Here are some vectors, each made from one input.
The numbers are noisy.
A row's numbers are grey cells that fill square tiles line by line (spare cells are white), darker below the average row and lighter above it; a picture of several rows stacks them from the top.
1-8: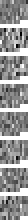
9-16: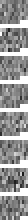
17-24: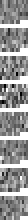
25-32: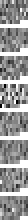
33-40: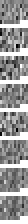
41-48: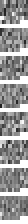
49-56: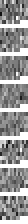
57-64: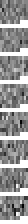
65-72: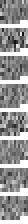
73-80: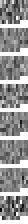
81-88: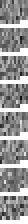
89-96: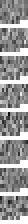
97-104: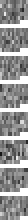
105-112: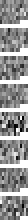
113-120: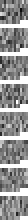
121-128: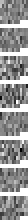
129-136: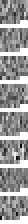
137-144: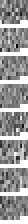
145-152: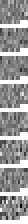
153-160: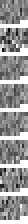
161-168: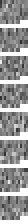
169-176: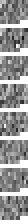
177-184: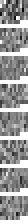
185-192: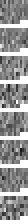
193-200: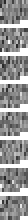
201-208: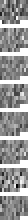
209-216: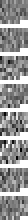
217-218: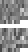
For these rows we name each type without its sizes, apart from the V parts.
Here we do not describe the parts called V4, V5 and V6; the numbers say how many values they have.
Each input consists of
either a node of each of two trees, a value of V4 and a value of V5, or a true/false value and a value of V6.
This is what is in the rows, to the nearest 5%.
About 45% of them hold a node of each of two trees, a value of V4 and a value of V5. The rest hold a true/false value and a value of V6.
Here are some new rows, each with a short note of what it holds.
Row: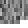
a node of each of two trees, a value of V4 and a value of V5
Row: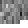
a node of each of two trees, a value of V4 and a value of V5
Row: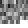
a node of each of two trees, a value of V4 and a value of V5
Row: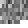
a true/false value and a value of V6
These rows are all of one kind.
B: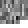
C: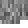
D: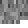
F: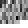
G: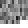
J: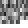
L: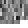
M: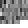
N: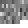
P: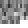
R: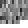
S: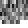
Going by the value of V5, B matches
C, G, R and S.
